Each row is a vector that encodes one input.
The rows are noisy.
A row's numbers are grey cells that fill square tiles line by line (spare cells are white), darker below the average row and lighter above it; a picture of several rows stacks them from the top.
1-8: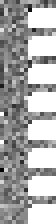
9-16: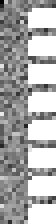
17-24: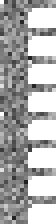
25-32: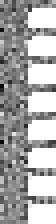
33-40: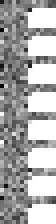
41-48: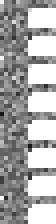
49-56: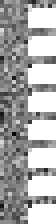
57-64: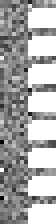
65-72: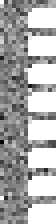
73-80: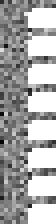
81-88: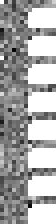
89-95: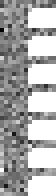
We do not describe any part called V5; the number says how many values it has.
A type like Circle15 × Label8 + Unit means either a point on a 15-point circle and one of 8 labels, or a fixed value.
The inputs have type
Bool × Bool × Bool × (Line6 + V5).
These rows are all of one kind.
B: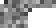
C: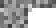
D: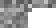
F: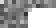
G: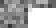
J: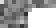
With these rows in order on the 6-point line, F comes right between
G and J.
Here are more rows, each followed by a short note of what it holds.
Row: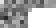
three true/false values and a value of V5
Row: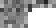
three true/false values and a value of V5
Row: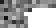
three true/false values and a value of V5
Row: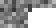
three true/false values and a value of V5
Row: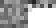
three true/false values and a value of V5
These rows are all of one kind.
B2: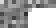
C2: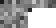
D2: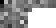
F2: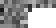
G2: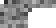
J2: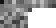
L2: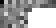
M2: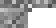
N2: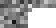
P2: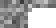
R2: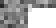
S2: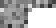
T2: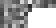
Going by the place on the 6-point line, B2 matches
J2 and P2.
